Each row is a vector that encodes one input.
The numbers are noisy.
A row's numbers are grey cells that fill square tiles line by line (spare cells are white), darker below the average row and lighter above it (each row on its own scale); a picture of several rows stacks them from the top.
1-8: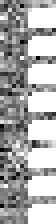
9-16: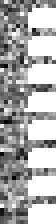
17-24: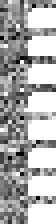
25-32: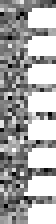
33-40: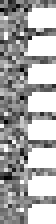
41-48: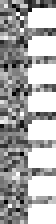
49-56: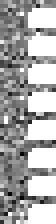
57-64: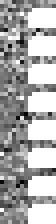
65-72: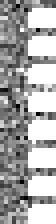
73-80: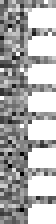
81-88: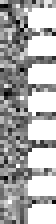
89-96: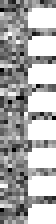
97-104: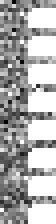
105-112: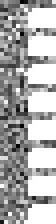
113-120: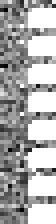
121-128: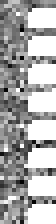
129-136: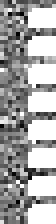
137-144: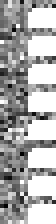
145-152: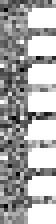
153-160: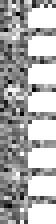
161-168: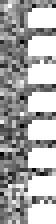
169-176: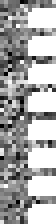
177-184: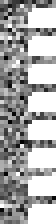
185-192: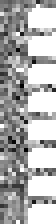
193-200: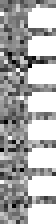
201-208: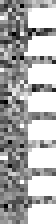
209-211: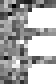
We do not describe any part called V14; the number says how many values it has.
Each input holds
a value of V14, together with either a point on a 10-point line, or four true/false values.
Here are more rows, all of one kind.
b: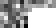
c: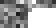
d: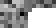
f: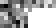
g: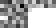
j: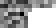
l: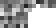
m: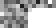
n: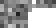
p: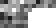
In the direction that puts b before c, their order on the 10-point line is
j, f, b, g, m, d, l, p, c, n.
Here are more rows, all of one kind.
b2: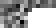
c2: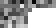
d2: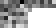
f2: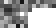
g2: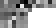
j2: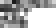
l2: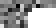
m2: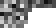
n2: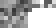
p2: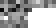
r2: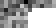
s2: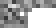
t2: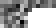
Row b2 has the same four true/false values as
f2, m2 and t2.
